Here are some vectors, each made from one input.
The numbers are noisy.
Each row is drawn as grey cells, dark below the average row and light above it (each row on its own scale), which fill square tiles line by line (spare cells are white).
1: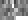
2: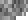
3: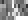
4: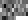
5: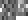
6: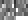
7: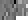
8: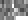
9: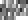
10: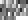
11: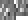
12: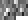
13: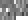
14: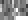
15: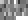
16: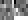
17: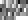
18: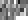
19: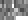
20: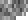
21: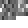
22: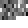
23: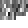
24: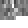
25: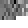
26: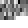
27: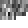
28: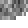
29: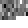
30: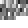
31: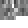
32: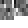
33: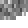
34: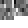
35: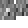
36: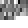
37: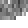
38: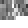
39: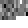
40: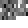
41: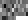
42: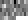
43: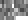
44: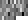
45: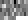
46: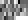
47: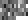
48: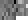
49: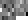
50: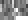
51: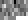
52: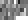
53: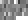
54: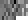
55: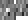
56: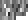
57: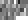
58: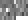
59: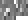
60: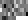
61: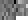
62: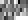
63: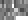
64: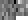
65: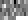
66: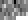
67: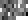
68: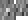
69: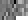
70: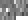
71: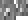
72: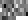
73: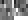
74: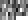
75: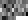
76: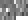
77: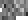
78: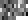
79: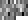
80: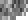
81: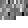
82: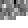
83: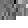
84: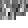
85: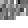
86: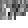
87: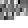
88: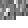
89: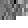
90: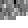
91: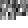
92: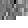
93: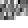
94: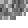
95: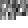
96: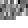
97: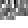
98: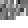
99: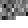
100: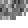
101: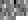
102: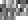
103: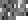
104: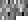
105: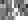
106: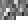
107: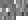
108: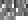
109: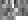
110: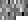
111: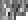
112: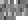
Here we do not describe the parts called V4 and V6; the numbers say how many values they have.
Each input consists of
a value of V4, together with either a point on a 5-point line, or a true/false value and a value of V6.
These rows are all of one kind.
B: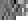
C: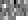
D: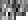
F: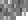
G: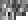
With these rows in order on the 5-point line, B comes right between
F and G.
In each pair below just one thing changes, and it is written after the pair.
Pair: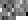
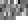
the value of V4
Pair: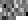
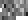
the true/false value
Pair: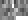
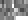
the value of V6
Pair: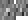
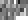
the value of V4
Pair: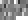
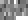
the true/false value
